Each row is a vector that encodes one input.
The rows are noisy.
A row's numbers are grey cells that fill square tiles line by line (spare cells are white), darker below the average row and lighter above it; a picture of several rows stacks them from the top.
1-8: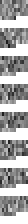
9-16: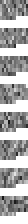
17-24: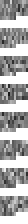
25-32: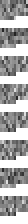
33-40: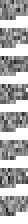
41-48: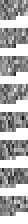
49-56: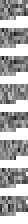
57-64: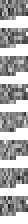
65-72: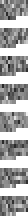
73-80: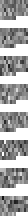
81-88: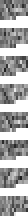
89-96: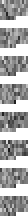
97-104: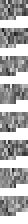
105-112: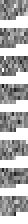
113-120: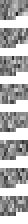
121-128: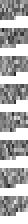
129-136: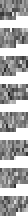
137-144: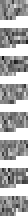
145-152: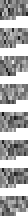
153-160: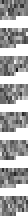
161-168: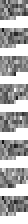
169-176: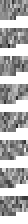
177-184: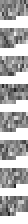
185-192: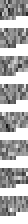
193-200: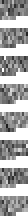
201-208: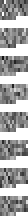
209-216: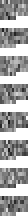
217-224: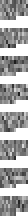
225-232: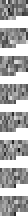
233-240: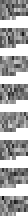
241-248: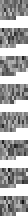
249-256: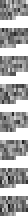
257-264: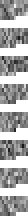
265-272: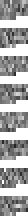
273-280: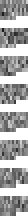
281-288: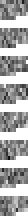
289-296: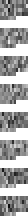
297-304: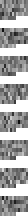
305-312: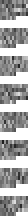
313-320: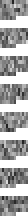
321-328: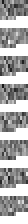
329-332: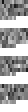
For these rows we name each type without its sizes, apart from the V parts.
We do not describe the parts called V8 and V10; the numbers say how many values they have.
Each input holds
either a point on a line, a value of V8 and a value of V10, or a list of points on a circle.
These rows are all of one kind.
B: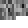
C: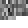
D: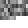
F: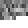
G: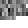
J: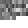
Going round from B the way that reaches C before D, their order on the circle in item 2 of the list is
B, G, C, D, F, J.
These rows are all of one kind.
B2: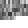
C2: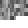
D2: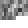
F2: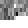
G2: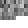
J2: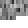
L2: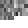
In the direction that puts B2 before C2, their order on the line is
L2, D2, B2, F2, G2, C2, J2.
